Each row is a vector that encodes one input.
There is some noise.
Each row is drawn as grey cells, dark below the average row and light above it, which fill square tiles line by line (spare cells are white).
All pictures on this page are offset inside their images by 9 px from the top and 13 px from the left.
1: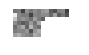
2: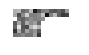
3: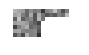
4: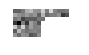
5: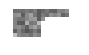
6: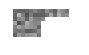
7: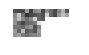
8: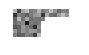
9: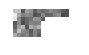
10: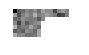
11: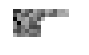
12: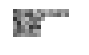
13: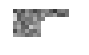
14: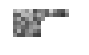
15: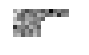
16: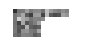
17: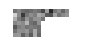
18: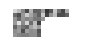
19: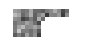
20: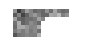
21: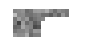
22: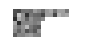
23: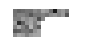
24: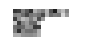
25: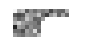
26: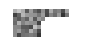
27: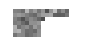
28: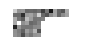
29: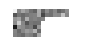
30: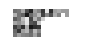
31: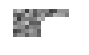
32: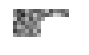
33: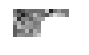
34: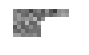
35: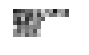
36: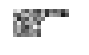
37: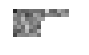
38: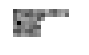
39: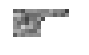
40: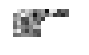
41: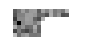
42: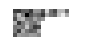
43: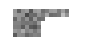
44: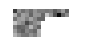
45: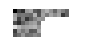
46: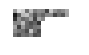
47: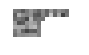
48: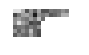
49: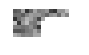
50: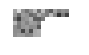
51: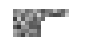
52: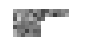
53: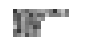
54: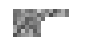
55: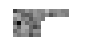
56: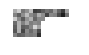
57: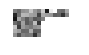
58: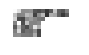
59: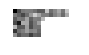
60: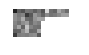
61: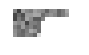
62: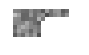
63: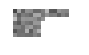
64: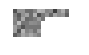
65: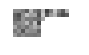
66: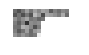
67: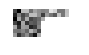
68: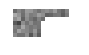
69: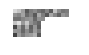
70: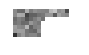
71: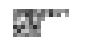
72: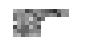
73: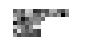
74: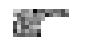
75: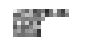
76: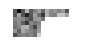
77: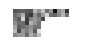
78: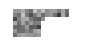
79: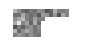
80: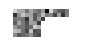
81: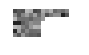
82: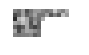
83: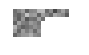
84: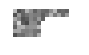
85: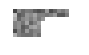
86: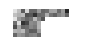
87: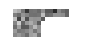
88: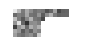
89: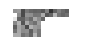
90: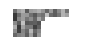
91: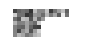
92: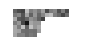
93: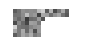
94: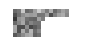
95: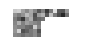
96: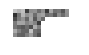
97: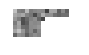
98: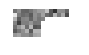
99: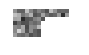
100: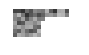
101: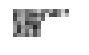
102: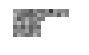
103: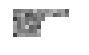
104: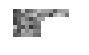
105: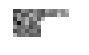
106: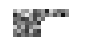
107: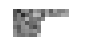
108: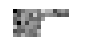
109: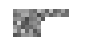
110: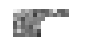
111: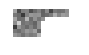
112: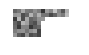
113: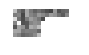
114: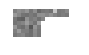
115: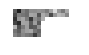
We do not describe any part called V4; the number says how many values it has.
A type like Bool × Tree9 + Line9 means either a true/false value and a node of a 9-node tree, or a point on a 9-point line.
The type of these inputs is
Bool × V4 + Label5 × List2(Line5).
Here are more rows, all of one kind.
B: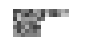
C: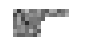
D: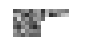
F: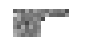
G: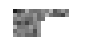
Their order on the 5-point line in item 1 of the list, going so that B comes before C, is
B, D, F, G, C.
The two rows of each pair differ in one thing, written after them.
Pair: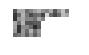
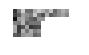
the value of V4
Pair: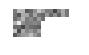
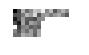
the true/false value
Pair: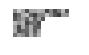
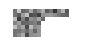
the true/false value
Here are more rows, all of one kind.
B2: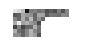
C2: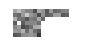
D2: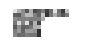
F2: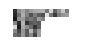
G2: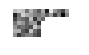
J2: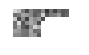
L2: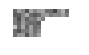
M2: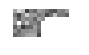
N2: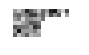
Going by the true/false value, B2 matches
J2, L2 and N2.
